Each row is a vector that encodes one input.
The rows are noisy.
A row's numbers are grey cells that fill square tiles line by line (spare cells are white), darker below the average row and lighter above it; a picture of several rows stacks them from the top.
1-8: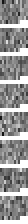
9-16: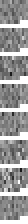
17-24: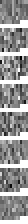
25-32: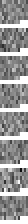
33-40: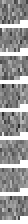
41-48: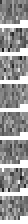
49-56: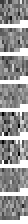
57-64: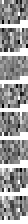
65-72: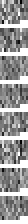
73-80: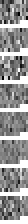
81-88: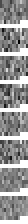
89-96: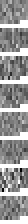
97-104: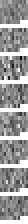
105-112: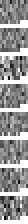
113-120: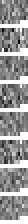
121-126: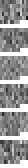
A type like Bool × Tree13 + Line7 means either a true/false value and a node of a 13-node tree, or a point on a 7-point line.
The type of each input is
Line8 + Line15.
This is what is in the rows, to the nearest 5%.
About 40% of them hold a point on an 8-point line. The rest hold a point on a 15-point line.
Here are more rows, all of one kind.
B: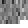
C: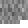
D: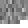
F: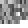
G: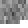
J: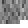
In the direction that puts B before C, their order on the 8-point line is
D, B, J, G, F, C.
